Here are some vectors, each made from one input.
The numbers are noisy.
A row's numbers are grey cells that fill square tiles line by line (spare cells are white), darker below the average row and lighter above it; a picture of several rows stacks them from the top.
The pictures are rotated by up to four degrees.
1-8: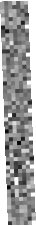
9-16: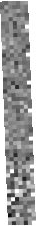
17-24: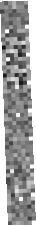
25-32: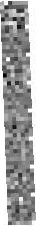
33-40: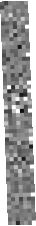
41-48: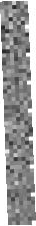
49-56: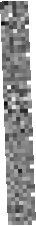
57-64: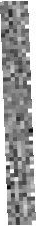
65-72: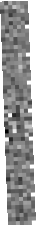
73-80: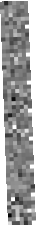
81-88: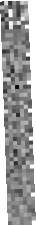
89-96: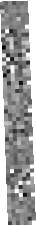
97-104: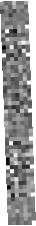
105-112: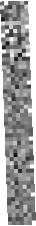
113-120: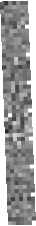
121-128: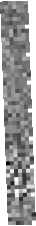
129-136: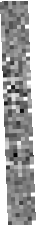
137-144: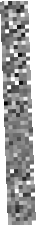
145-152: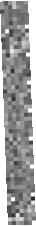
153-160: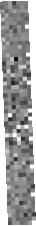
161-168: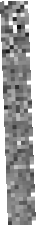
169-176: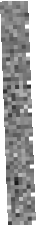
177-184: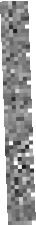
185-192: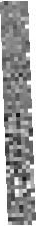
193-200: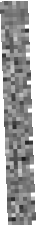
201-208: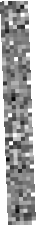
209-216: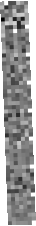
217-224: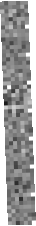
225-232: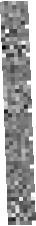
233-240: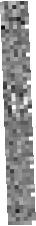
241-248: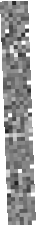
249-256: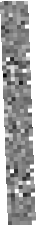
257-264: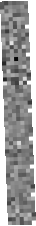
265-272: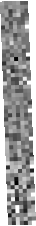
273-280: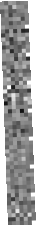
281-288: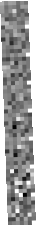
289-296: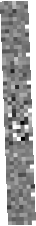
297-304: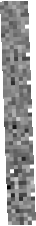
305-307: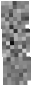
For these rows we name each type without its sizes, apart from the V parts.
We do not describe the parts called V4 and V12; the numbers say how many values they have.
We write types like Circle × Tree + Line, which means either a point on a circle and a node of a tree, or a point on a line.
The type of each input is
(Bool × Bool × Bool × Bool + V12) × V4 + Line.
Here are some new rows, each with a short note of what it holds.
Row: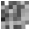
a point on a line
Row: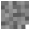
four true/false values and a value of V4
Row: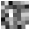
a point on a line
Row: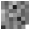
four true/false values and a value of V4
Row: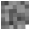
a value of V4 and a value of V12
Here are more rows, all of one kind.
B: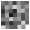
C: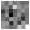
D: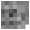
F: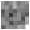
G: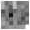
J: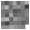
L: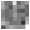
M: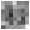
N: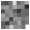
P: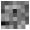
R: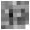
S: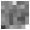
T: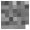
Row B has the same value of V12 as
D, F and S.
